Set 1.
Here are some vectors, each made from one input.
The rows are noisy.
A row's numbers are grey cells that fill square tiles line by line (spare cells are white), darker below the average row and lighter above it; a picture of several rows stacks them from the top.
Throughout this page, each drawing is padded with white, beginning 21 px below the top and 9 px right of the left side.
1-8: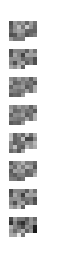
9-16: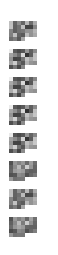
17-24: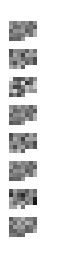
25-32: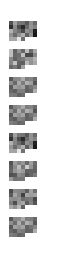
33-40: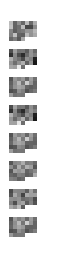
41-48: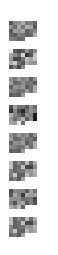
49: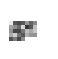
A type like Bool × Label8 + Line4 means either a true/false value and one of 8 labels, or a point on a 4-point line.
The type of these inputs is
Line7.
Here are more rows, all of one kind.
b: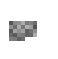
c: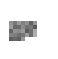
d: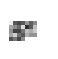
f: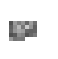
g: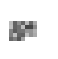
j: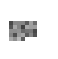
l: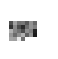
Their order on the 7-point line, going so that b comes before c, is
l, j, f, b, c, g, d.
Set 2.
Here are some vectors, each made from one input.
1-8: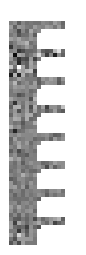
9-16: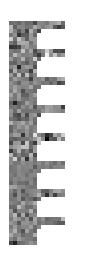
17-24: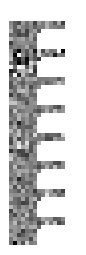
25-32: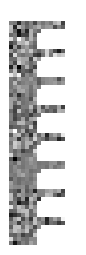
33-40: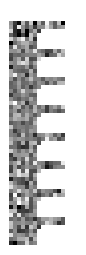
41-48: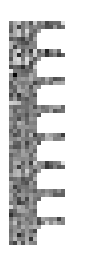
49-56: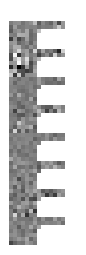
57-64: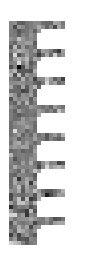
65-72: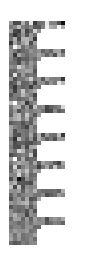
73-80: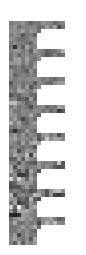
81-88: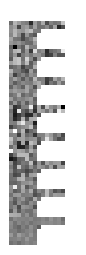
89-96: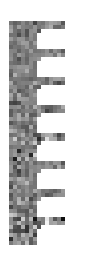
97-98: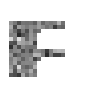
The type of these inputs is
Label5.
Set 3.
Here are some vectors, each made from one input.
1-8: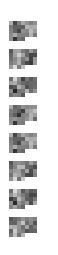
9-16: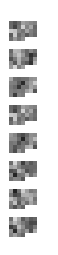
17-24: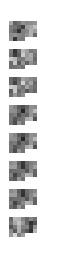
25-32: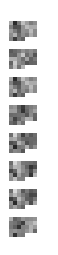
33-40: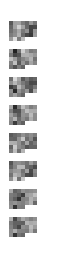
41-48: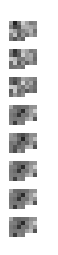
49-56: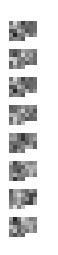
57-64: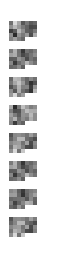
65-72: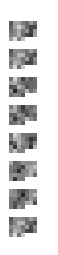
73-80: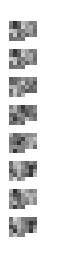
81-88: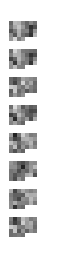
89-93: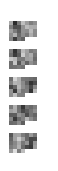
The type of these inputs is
Circle17.
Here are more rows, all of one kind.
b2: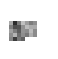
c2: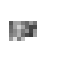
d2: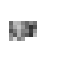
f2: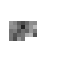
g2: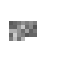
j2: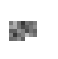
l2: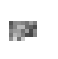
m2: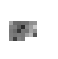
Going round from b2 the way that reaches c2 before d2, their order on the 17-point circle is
b2, g2, l2, c2, d2, j2, f2, m2.
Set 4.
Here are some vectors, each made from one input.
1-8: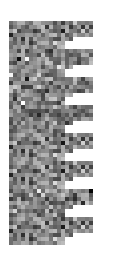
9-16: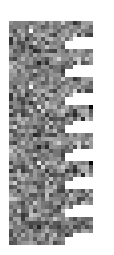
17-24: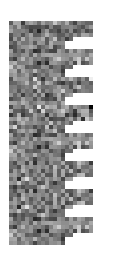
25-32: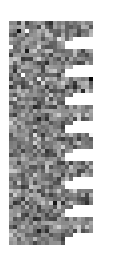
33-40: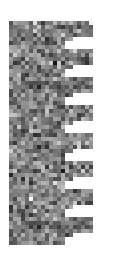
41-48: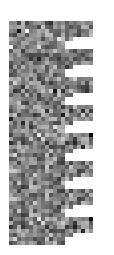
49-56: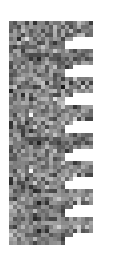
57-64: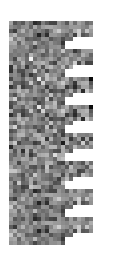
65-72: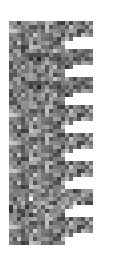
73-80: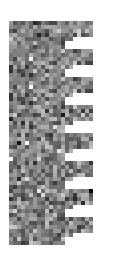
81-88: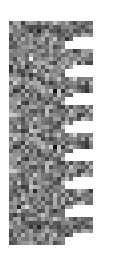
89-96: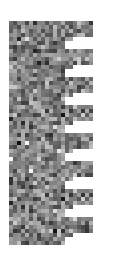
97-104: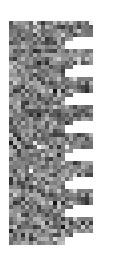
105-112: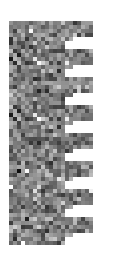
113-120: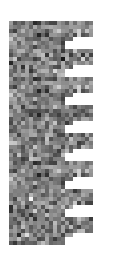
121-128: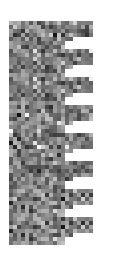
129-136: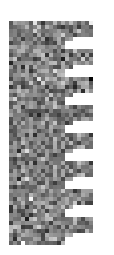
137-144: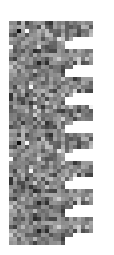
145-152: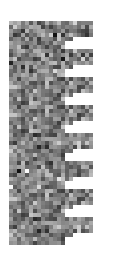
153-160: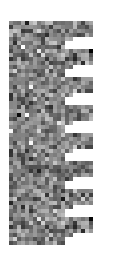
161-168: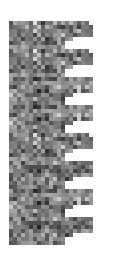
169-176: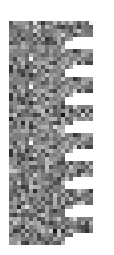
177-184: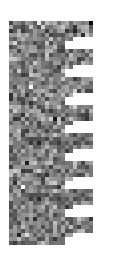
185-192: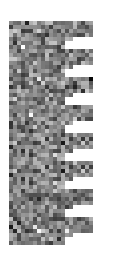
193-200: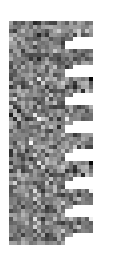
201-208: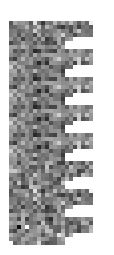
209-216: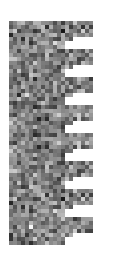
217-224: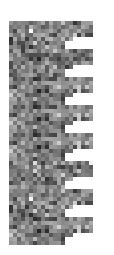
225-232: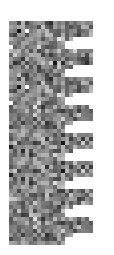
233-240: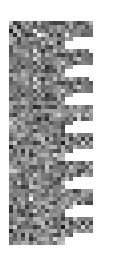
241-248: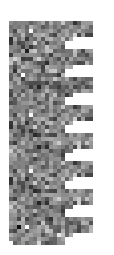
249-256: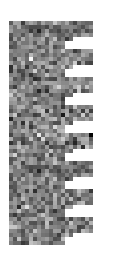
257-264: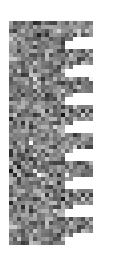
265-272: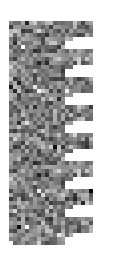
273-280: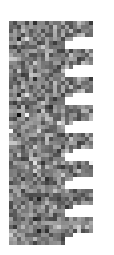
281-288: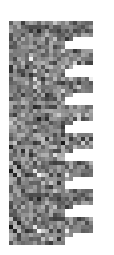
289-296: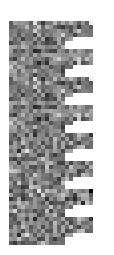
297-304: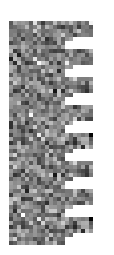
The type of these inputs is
Label12.
